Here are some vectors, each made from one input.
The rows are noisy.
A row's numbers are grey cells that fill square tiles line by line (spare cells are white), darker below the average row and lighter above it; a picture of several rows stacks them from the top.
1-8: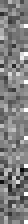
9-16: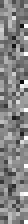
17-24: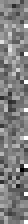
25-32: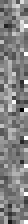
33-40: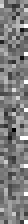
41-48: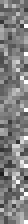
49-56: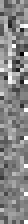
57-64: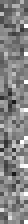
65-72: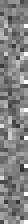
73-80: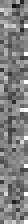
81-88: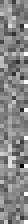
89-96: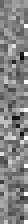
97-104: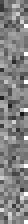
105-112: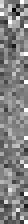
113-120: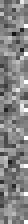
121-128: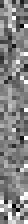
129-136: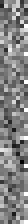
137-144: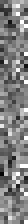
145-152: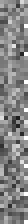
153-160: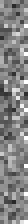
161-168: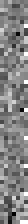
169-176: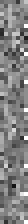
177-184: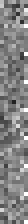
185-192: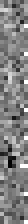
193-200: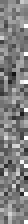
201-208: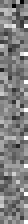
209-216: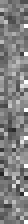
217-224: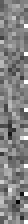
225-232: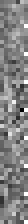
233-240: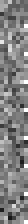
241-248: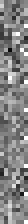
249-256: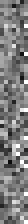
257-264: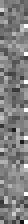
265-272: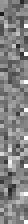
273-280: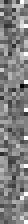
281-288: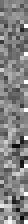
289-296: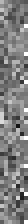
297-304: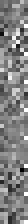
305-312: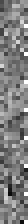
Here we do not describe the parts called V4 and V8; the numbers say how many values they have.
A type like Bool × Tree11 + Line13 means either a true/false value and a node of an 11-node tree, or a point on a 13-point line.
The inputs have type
(Circle6 + Unit) × V4 + Label9 × V8.
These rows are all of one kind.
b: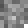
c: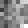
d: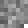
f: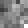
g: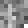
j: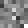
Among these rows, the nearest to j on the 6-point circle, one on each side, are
f and g.
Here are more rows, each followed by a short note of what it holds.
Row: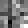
one of 9 labels and a value of V8
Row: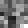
one of 9 labels and a value of V8
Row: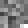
one of 9 labels and a value of V8
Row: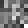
a point on a 6-point circle and a value of V4
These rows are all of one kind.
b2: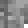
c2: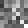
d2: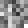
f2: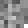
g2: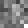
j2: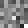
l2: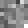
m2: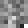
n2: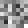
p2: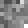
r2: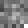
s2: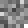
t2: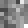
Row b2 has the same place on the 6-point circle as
d2, f2, n2 and t2.
